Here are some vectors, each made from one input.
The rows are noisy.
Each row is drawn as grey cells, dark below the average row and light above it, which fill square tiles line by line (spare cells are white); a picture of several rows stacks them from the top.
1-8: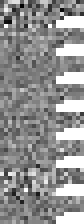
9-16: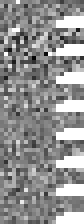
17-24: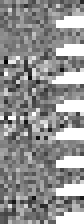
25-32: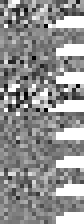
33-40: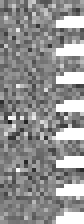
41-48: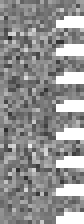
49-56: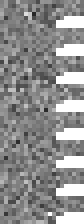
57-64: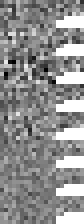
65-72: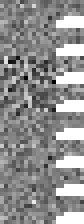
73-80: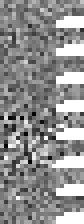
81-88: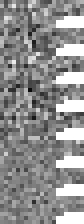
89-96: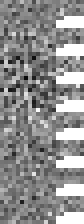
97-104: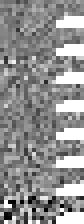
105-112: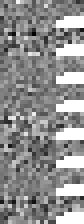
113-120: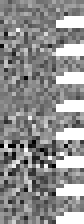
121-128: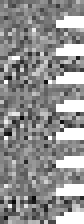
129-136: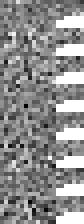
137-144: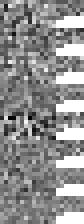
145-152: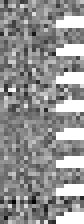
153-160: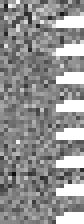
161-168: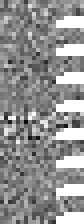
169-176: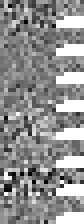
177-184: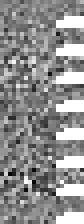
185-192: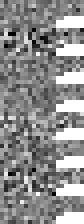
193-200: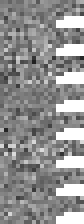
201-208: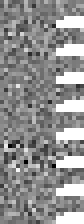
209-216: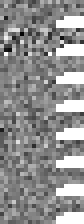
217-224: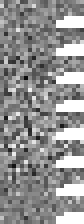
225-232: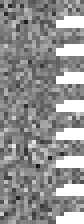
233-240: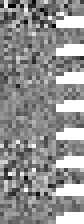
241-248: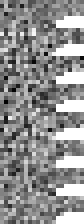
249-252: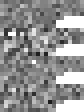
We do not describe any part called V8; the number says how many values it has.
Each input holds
a list of up to three items, each one of 7 labels and a value of V8.
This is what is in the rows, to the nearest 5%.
All of them are lists of up to three items, each one of 7 labels and a value of V8: about 5% are empty, 20% hold one, 35% two and 40% three.
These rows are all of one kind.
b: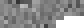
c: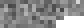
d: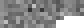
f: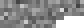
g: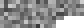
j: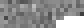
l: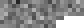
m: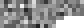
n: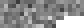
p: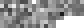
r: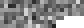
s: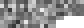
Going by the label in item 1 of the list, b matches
f and j.
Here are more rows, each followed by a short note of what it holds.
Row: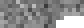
a list of three items
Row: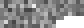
a list of three items
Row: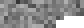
a list of three items
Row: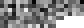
a list of one item
